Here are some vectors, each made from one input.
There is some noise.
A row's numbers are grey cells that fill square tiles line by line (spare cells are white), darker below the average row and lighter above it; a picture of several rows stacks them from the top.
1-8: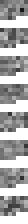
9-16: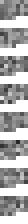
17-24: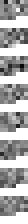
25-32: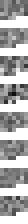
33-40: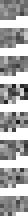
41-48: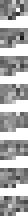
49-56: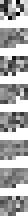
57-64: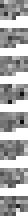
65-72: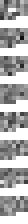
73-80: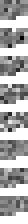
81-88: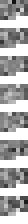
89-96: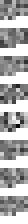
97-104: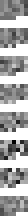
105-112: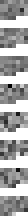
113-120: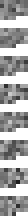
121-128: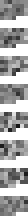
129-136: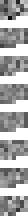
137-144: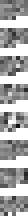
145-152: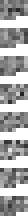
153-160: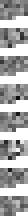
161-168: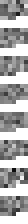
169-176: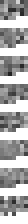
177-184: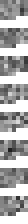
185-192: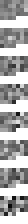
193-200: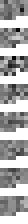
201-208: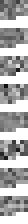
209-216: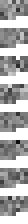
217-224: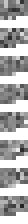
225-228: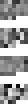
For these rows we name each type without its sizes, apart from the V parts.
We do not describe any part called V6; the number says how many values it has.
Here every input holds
a node of a tree and a value of V6, together with either a fixed value, or a point on each of two lines.
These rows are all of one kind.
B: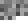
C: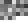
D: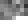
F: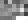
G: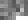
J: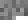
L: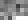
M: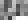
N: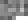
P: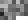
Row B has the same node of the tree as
C, M and N.
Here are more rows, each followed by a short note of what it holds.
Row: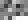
a node of a tree and a value of V6
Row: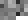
a point on each of two lines, a node of a tree and a value of V6
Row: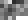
a point on each of two lines, a node of a tree and a value of V6
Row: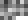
a node of a tree and a value of V6
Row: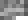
a node of a tree and a value of V6
